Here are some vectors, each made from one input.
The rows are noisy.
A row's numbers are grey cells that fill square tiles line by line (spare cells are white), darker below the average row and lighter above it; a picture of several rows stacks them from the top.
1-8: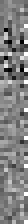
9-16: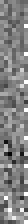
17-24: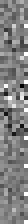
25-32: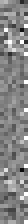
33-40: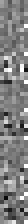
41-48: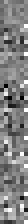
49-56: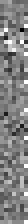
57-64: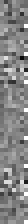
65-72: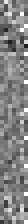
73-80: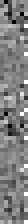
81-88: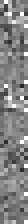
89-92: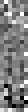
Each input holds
a point on a 4-point line, together with either a point on a 4-point line, or a point on a 5-point line.
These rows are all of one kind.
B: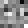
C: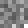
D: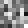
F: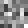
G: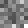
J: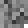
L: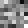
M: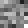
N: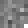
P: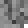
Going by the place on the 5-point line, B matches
C, F, G and P.
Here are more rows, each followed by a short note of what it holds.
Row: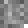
a point on each of two 4-point lines
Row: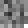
a point on each of two 4-point lines
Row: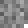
a point on each of two 4-point lines
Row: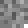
a point on each of two 4-point lines
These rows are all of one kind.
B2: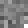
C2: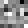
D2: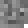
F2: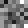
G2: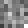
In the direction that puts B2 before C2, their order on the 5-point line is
B2, D2, G2, C2, F2.
